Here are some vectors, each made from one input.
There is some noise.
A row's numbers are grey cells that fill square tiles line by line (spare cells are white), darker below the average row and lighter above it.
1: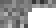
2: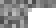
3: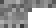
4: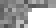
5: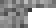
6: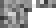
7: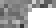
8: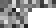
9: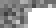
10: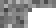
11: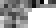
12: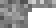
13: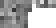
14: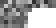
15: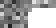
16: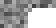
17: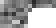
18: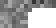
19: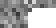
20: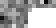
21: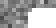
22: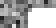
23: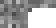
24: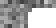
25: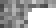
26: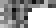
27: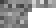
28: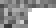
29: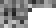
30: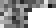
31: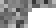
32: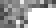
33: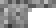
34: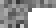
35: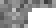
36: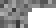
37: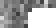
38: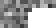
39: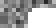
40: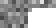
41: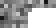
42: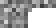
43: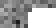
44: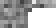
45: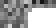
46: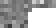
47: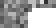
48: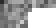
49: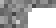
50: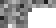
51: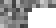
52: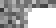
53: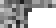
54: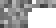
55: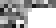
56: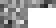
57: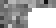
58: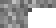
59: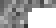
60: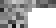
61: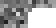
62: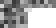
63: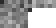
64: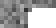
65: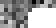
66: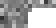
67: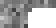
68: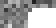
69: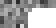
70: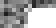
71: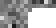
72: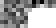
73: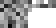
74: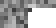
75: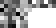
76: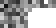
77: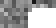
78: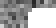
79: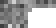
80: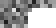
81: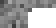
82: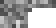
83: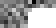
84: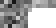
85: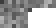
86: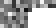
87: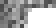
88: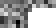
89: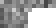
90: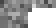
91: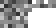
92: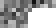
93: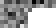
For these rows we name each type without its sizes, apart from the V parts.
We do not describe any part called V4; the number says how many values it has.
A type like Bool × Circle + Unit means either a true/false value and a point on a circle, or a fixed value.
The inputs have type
List(Bool × V4).
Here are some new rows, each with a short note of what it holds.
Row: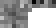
a list of one item
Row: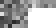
the empty list
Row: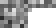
a list of two items
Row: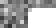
a list of one item
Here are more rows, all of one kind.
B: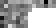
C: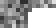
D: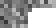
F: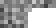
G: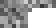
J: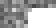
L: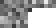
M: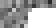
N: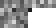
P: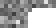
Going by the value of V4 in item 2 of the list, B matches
F, G and P.
